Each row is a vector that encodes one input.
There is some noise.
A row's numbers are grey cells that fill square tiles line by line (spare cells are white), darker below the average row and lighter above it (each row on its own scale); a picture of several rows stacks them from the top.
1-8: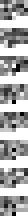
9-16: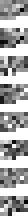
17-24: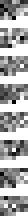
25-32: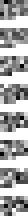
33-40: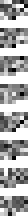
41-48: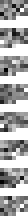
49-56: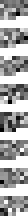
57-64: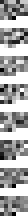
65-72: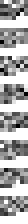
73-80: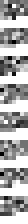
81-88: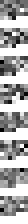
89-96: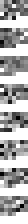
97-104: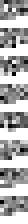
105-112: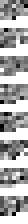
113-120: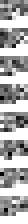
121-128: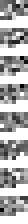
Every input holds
two labels (each one of 6), together with a list of up to two points on a 4-point line.
